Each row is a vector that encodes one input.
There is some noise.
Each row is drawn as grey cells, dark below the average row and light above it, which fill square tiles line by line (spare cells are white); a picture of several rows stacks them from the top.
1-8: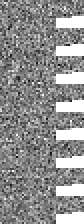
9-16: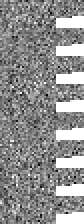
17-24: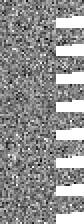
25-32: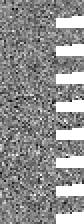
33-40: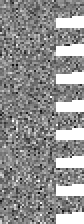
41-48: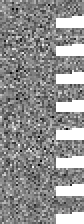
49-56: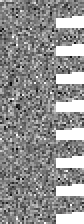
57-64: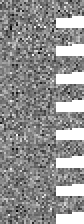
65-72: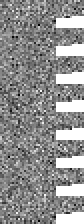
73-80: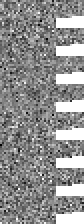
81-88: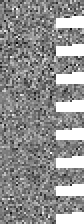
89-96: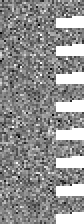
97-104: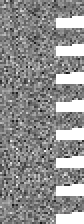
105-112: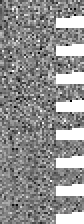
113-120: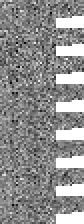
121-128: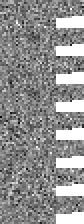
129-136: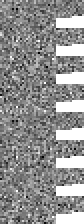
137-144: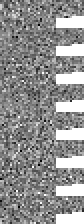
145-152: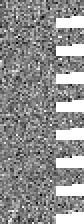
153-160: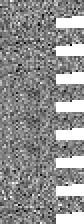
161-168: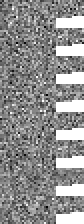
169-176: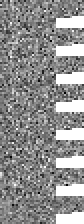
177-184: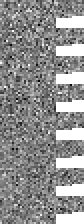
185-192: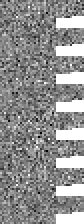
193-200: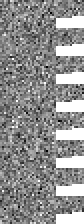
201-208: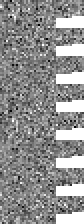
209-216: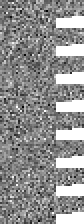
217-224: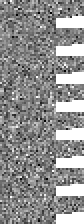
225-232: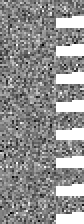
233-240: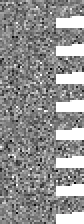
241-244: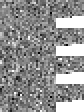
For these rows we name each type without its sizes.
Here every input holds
a point on a circle, together with either a fixed value, or a node of a tree, or three true/false values.
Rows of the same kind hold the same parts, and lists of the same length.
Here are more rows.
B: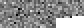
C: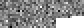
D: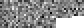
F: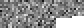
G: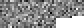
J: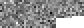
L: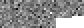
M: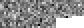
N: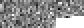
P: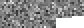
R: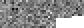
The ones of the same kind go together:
B, C, J, P
D, F, G, M, N
L, R

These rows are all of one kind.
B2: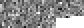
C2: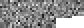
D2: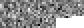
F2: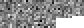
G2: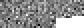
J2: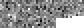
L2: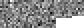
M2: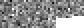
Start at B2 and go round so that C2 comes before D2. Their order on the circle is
B2, G2, M2, F2, J2, L2, C2, D2.
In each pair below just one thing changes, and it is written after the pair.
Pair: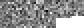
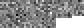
the node of the tree
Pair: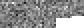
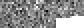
the node of the tree
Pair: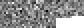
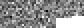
the place on the circle
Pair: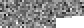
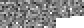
the place on the circle
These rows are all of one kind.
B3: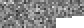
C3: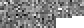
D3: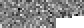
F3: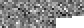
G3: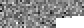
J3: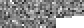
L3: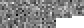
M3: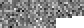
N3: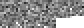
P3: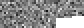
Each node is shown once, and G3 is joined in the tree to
B3 and N3.
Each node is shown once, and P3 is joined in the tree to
B3 and J3.
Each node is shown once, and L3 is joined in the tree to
B3, C3 and D3.
